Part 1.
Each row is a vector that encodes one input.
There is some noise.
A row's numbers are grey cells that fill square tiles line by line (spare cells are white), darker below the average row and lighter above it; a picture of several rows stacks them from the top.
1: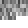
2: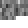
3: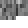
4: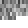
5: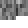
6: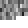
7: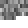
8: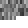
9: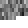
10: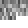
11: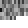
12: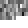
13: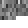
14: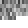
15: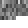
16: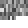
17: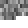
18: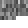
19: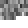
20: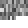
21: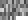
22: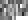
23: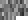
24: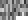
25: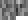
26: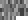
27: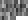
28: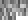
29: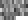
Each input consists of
a point on a 7-point line.
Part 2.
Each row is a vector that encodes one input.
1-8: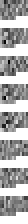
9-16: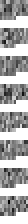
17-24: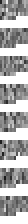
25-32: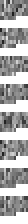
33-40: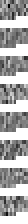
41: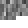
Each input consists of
one of 8 labels.
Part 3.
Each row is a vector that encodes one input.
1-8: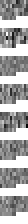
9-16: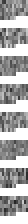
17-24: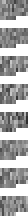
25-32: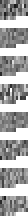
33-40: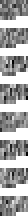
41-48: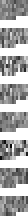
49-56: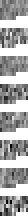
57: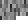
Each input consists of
a point on a 6-point line.
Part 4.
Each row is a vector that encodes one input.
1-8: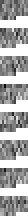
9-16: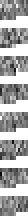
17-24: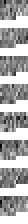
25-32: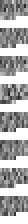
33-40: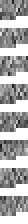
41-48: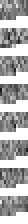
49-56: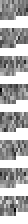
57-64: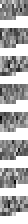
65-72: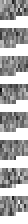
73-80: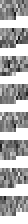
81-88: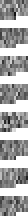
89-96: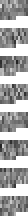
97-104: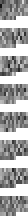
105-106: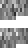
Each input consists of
a point on a 12-point line.
